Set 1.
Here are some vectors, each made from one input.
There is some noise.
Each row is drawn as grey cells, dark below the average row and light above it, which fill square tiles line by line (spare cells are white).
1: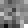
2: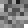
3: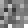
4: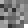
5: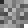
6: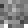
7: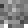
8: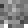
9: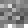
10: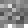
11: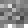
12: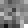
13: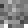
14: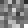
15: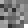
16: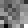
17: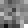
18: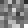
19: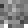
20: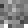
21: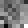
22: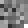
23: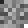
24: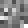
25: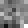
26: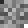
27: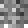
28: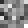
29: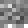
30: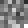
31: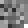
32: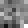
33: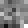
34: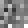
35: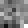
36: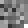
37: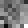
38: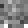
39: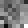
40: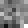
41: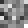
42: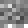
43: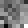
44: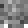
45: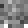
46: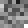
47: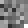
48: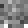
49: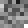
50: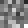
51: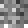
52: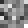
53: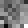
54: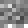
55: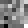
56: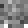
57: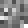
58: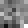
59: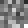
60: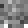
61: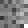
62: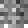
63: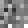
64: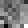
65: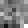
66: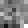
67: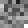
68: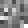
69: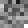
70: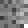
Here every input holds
one of 7 labels and a true/false value.
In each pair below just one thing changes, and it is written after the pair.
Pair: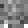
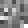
the label
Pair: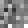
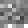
the true/false value
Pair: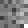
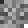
the true/false value
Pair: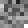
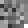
the label
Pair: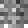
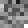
the true/false value
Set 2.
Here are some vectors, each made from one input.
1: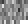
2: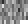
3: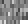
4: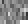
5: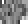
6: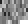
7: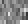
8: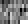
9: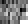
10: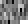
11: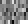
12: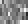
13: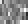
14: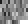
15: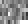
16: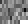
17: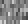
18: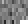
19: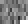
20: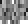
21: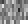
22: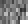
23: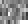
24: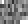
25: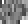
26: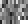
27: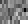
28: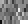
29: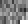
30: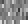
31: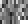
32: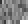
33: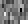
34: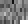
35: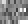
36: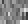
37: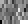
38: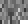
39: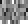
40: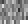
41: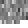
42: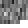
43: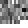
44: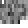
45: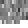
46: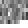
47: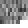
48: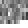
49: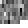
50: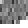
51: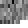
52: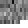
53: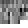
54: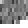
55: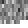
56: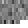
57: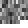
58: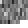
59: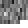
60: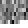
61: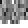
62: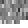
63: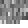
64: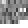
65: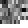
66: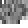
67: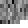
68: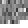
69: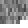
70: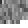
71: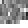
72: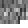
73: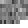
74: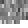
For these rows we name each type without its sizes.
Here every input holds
a point on a line, together with either a fixed value, or a node of a tree.
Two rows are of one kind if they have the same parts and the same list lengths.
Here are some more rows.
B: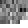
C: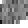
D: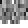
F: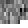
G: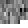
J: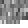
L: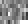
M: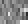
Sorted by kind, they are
B, C, D, F, G
J, L, M

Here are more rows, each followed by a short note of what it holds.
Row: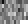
a point on a line
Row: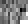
a point on a line and a node of a tree
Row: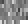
a point on a line
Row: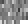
a point on a line
